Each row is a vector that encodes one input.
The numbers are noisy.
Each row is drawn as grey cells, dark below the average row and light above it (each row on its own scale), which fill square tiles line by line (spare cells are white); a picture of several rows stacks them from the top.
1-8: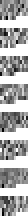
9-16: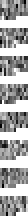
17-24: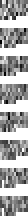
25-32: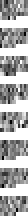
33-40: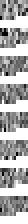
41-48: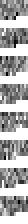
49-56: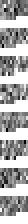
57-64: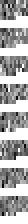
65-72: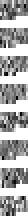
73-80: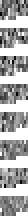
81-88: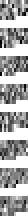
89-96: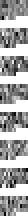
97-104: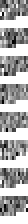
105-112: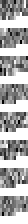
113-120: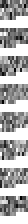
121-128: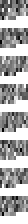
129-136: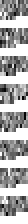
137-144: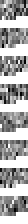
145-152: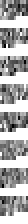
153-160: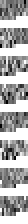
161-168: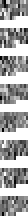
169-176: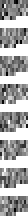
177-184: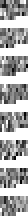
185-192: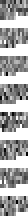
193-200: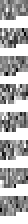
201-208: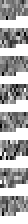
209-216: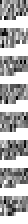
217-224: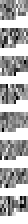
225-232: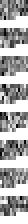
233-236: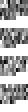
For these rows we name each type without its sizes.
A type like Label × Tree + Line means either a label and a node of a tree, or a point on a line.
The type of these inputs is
(Bool × Bool × Bool + Line) × Label.
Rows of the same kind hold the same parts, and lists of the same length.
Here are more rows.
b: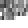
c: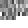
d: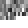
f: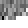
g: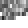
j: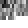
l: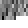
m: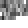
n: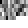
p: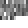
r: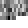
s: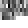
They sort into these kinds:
b, f, g, l, m, r, s
c, d, j, n, p

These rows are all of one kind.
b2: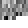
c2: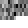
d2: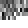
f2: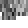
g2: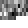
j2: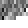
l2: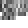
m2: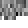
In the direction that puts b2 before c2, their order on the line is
g2, b2, d2, m2, j2, c2, l2, f2.
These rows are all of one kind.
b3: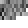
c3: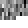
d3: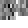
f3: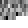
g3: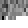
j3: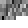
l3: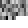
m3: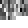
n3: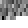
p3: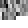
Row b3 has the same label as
g3, j3 and n3.
